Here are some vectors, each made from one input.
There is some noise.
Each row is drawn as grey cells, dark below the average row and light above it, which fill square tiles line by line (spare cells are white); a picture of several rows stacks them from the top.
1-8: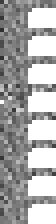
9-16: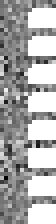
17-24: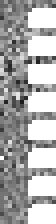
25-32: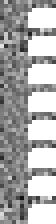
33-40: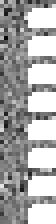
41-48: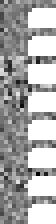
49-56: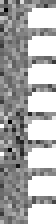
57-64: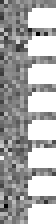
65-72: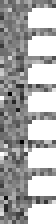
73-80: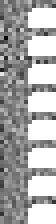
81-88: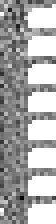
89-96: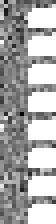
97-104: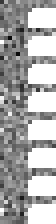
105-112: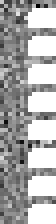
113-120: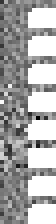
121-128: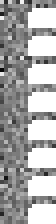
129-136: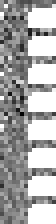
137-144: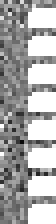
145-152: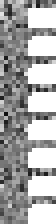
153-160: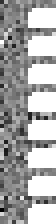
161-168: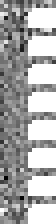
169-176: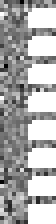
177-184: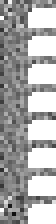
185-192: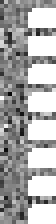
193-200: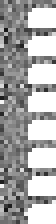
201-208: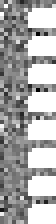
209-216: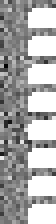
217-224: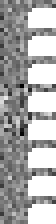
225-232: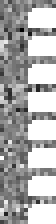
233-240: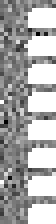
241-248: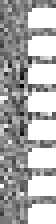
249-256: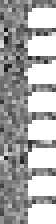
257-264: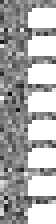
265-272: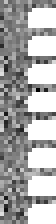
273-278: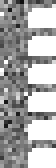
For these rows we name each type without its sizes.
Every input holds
either three true/false values, or a list of points on a circle.
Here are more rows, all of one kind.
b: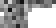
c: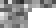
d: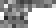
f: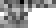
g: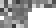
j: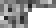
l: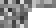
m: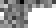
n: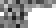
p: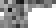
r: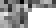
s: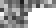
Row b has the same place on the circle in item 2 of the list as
c, f, p and r.
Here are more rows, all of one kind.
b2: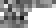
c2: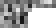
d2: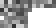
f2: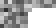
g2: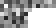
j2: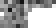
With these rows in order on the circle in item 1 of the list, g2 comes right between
b2 and c2.
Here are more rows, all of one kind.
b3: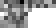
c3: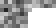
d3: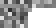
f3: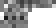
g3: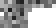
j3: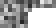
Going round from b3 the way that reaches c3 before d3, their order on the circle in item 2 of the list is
b3, c3, d3, f3, j3, g3.
